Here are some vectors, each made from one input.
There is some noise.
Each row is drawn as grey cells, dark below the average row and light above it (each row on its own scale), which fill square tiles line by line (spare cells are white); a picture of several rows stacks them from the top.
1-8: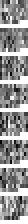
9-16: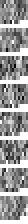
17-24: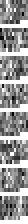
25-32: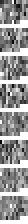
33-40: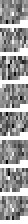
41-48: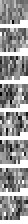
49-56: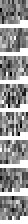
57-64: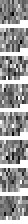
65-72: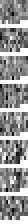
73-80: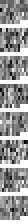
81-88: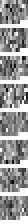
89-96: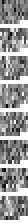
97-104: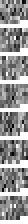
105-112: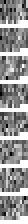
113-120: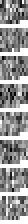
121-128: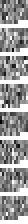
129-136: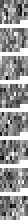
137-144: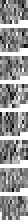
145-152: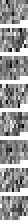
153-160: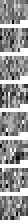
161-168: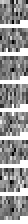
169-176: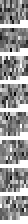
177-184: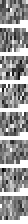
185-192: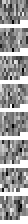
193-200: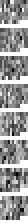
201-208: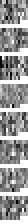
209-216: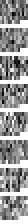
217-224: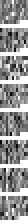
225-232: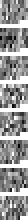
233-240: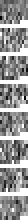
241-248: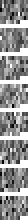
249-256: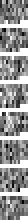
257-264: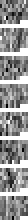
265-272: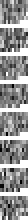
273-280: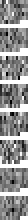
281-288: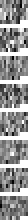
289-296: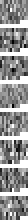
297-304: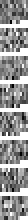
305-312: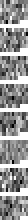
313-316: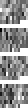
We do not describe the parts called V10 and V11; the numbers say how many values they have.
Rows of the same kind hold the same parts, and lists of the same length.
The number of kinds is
2.
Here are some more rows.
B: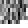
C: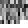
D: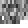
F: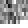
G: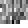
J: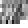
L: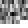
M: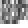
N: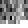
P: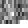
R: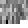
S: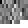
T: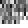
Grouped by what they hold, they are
B, C, F, L, N, S, T
D, G, J, M, P, R

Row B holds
a point on a 4-point line, a value of V10 and a value of V11.
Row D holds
a point on each of two 8-point circles.
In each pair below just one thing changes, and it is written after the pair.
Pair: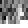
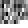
the value of V10
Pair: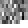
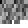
the value of V10
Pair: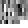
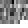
the value of V11
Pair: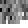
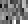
the value of V11
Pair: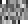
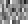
the place on the 4-point line
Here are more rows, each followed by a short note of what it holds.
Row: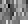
a point on a 4-point line, a value of V10 and a value of V11
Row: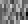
a point on each of two 8-point circles
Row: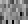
a point on each of two 8-point circles
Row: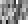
a point on each of two 8-point circles
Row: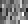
a point on a 4-point line, a value of V10 and a value of V11
